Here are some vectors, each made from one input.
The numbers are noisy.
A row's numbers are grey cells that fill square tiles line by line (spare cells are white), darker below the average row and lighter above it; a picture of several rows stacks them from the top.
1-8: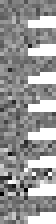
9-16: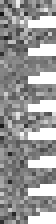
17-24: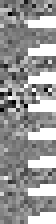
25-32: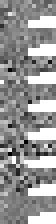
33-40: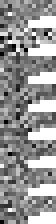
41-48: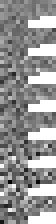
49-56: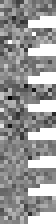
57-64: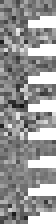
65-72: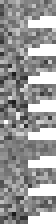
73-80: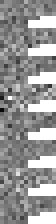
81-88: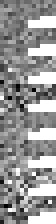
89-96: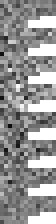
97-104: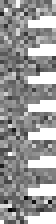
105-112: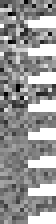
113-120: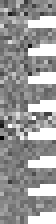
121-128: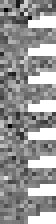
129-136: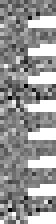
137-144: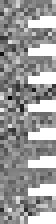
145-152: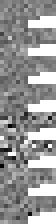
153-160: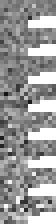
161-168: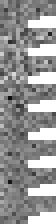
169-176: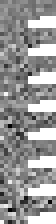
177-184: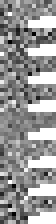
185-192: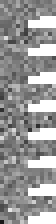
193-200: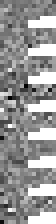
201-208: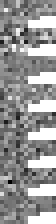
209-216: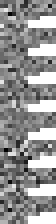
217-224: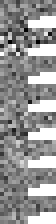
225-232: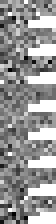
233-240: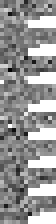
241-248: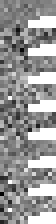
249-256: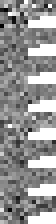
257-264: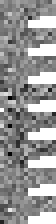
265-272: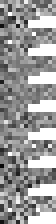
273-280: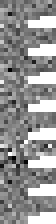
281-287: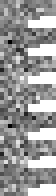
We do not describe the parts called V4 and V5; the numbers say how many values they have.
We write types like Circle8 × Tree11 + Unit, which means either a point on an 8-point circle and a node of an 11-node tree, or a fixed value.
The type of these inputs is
Bool × Bool × Bool + Line7 + Line10 × (Line11 + V4) + V5.
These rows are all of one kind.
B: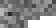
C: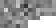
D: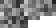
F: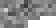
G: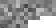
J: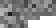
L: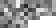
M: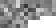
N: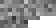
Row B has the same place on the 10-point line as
F, G and L.
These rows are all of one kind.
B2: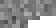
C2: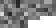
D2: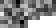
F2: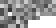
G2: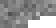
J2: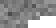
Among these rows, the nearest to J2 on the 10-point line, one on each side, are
F2 and G2.
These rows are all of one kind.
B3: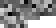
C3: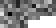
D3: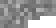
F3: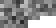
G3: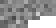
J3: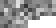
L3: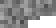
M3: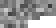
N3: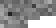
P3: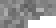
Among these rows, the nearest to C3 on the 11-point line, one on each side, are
G3 and N3.
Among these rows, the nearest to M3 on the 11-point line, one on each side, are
D3 and P3.
